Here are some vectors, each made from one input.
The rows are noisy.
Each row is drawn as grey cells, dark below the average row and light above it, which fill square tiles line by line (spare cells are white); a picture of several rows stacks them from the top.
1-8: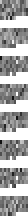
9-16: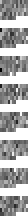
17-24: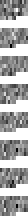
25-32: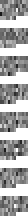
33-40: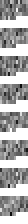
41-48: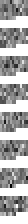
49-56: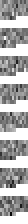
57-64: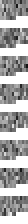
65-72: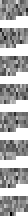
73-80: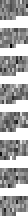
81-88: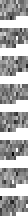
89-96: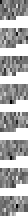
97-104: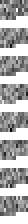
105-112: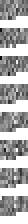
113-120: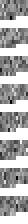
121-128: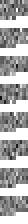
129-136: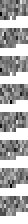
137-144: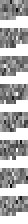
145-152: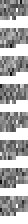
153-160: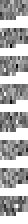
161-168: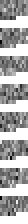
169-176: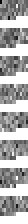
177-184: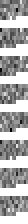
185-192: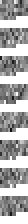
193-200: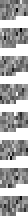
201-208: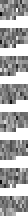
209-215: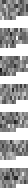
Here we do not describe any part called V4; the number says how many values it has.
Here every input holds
a point on a 17-point line, together with either a point on an 8-point line, or a value of V4.
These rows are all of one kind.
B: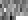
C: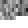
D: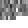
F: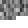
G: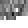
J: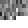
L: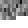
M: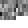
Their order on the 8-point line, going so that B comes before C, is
D, B, G, F, J, L, C, M.
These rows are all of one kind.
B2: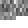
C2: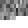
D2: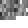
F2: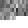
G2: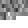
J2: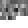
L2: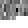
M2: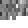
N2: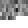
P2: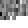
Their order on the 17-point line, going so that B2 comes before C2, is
M2, P2, D2, G2, N2, J2, L2, B2, F2, C2.
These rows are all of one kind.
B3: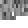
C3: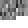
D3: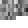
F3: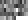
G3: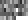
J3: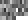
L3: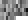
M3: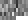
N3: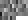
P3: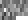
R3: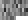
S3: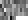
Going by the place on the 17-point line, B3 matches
P3 and S3.
